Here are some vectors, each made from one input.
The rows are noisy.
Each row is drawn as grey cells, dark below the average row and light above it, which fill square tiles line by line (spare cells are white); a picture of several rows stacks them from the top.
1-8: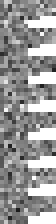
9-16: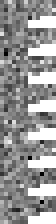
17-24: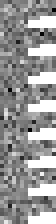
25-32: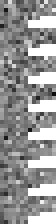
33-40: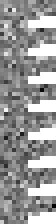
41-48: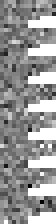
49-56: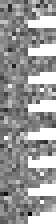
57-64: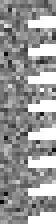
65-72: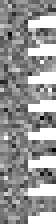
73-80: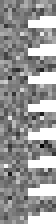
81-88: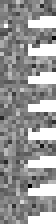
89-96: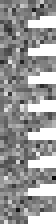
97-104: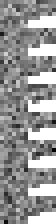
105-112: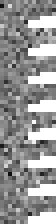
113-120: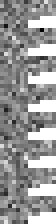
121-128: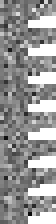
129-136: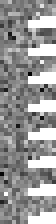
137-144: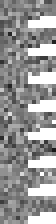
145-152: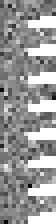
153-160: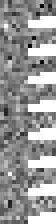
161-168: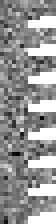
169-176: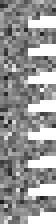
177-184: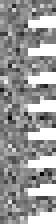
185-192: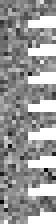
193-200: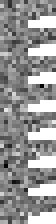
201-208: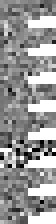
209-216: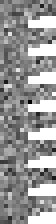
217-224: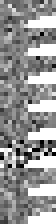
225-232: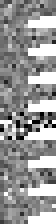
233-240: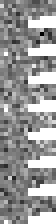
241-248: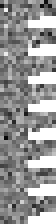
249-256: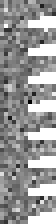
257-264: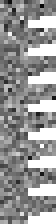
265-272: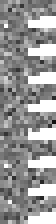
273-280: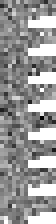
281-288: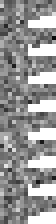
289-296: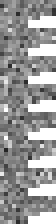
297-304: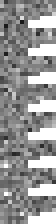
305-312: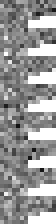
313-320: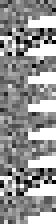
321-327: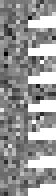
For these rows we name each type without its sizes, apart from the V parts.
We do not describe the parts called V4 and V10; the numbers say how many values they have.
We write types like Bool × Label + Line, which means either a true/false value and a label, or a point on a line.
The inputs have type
Bool × Label × V4 × V10 + Unit.
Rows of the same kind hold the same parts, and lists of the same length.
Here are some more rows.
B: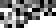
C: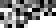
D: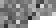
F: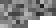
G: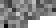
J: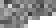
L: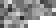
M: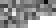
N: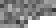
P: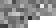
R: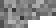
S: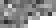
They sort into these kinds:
B, C
D, F, G, J, L, M, N, P, R, S

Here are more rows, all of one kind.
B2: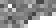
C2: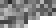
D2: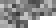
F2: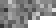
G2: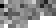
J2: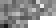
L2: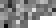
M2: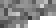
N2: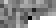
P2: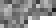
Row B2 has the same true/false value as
D2, F2 and J2.
